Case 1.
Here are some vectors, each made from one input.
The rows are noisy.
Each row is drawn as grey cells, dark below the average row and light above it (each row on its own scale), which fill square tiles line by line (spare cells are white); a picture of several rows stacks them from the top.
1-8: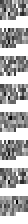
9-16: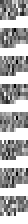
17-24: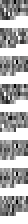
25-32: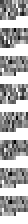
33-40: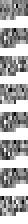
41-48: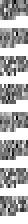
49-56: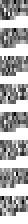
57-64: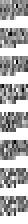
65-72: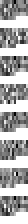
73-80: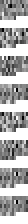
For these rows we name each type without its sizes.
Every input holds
a node of a tree.
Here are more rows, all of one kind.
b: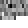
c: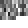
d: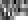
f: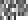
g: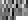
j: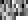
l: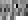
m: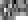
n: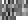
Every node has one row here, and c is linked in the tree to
j.
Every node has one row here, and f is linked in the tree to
b.
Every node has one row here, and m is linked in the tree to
d and l.
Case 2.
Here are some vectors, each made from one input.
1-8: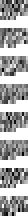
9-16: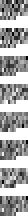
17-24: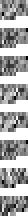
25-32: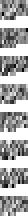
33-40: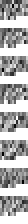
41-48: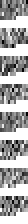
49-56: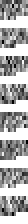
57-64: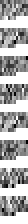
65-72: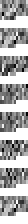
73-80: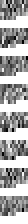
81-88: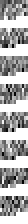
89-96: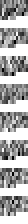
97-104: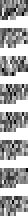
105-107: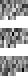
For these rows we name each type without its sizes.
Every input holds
a point on a circle.
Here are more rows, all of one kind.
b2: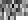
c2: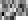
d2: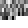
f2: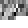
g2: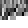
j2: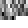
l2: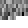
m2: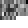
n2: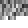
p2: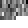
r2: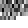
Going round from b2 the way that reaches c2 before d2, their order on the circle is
b2, n2, f2, c2, j2, d2, l2, g2, m2, p2, r2.
